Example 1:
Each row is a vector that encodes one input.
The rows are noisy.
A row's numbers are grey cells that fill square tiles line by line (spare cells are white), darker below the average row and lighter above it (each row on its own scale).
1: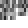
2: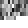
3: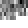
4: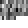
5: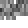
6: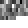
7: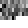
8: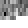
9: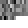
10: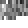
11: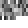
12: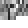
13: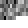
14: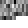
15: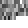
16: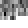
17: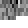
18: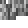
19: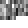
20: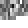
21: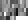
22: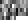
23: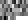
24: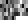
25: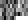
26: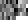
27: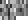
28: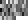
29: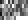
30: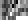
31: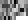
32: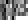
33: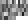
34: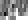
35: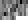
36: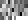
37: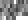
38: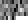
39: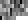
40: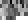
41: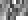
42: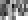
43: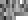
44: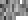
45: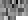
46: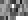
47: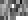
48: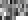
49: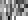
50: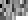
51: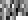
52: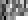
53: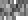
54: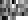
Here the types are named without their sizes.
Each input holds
a node of a tree and four true/false values.
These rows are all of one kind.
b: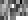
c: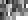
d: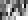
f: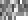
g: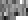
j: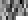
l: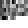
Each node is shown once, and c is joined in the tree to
d.
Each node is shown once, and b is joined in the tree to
g and l.
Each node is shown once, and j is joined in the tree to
f.
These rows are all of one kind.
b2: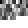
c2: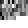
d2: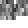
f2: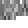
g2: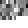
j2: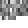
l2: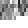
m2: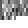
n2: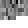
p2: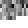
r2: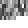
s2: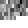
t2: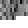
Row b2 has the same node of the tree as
c2 and g2.
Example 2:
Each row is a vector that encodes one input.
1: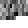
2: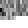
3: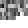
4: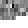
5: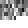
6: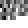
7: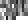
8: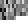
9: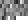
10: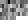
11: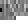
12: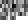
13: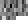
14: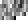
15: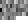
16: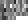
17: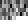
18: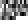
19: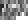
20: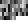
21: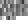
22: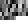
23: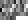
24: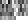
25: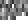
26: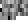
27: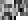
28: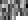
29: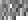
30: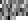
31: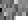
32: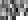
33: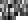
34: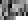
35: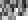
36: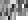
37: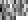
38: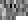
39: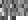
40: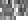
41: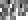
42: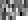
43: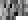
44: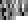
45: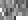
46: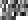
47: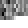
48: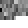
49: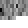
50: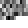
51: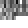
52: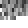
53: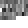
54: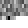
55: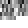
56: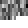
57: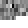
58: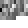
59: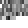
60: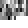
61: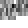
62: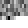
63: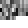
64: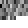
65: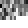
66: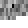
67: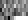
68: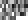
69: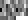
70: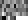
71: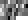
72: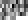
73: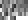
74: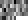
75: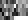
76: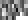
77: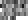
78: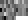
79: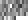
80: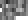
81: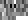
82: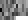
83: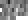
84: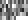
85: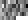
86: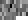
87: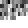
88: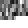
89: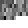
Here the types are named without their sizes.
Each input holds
a node of a tree and four true/false values.
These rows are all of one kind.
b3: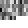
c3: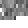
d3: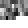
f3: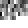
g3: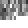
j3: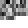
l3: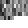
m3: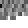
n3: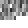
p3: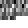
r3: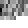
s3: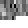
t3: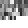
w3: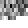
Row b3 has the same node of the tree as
j3, p3 and t3.
